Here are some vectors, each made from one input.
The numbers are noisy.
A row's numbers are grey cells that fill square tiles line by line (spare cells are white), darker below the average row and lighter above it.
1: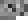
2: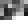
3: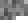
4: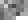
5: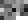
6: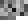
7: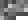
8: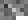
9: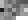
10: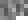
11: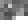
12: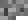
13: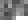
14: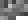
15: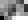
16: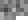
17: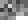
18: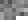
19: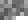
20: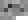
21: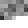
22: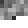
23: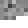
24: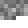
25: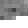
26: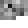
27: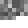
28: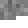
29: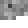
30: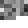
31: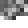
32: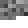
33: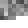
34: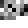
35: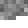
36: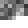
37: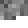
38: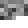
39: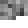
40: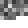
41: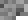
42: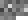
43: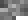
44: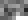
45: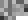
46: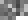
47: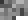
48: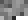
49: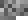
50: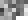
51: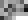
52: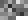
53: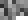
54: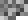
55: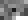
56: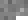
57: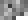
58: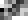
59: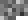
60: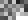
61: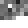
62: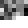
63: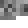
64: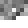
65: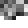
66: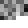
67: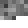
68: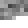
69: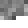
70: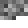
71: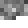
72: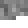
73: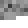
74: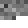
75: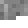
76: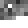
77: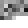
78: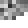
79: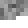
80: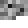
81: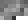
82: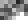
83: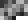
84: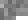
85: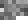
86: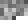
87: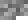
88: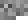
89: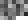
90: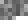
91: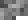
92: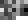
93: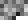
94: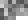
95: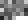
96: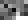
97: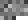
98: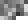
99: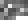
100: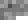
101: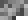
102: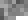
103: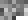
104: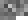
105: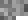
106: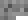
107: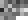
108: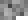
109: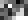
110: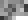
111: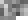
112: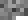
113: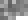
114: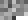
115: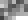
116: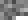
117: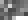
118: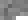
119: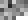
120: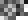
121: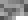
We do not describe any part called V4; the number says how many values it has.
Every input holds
a true/false value, together with either a node of an 8-node tree, or a value of V4.
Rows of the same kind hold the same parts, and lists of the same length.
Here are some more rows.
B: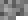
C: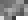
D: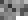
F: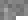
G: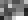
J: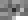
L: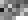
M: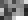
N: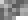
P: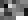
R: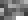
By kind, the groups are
B, D, F, G, N, R
C, J, L, M, P

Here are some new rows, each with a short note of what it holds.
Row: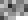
a true/false value and a value of V4
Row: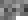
a node of an 8-node tree and a true/false value
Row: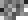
a node of an 8-node tree and a true/false value
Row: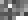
a true/false value and a value of V4
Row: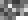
a node of an 8-node tree and a true/false value
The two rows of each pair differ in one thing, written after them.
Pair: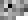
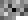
the node of the tree
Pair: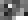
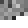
the true/false value
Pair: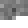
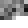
the true/false value
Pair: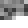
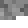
the true/false value
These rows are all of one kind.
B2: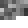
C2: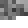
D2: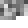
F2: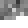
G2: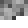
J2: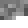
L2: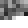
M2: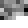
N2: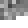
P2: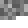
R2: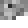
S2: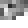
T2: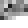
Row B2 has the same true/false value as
C2, D2 and P2.
